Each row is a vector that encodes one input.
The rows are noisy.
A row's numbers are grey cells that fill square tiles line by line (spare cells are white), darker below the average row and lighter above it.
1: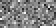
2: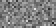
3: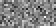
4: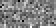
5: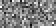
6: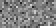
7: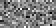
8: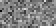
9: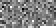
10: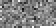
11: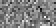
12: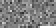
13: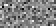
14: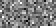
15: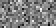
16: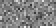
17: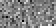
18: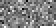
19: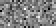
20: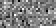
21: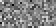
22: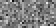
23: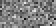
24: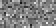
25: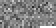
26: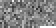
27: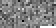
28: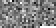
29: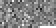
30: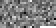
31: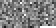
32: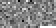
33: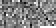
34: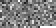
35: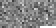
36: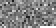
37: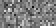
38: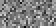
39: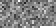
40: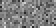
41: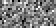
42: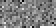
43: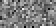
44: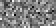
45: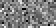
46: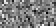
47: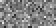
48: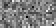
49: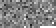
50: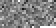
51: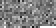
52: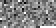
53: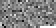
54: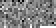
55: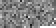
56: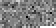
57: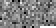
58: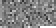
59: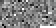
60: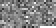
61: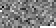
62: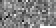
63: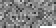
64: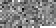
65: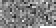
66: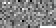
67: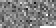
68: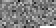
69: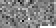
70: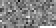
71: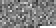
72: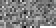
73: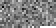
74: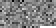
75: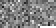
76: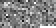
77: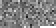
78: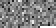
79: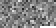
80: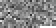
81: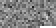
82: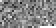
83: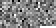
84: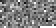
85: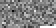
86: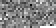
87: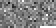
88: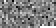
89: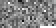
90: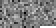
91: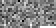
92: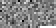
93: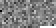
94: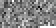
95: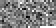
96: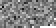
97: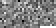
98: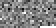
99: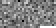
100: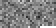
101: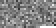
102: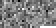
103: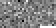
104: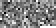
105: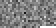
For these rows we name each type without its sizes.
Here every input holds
a point on a circle and a point on a line, together with either a fixed value, or a node of a tree.
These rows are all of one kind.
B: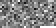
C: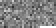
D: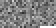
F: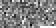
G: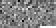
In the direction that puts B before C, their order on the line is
B, F, C, D, G.
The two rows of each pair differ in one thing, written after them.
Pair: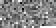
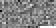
the place on the line
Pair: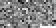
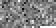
the place on the line
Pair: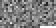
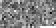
the place on the line
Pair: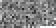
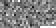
the place on the circle
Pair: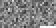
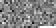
the place on the circle
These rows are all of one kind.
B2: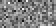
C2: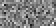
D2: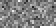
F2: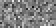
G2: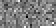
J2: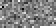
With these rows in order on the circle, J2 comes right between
B2 and C2.
